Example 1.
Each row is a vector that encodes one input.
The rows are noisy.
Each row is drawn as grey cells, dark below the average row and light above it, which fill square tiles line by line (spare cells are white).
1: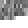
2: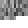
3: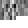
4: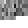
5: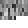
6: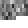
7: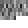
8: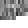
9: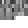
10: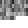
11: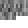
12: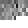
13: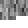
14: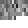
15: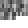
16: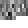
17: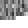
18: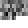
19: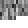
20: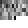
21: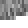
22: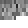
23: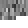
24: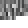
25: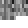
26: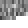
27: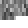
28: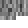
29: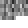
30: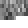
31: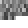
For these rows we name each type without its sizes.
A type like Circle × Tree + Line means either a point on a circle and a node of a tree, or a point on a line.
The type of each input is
Label.
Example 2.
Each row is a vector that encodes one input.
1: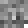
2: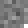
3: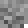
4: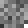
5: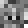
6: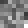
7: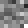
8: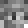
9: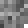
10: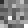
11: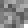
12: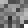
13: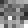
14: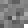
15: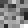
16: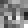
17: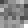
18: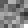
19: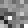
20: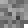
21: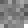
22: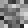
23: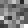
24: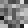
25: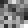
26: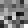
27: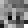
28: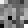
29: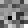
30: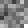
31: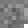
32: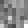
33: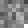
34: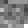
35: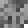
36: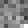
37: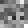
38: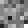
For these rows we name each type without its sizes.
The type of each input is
Tree.
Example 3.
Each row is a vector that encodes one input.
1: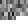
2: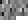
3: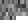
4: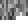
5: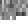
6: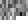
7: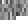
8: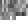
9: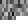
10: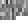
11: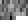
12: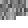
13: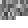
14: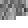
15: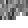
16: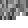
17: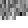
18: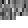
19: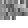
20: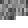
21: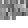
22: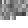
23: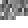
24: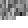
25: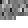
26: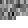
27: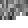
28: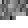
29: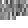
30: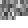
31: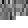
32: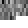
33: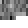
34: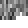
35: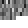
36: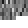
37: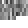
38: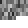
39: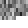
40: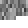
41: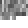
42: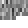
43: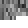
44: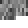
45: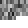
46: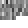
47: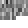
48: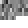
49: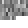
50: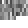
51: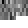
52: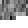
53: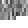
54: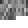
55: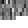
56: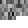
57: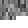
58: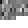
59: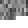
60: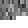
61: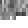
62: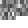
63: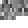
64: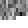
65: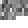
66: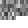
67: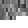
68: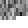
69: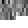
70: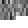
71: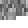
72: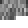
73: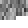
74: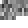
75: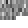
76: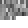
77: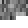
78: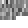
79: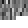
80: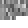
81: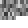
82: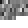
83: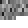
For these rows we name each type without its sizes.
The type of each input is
Bool × Bool × Bool × Bool.
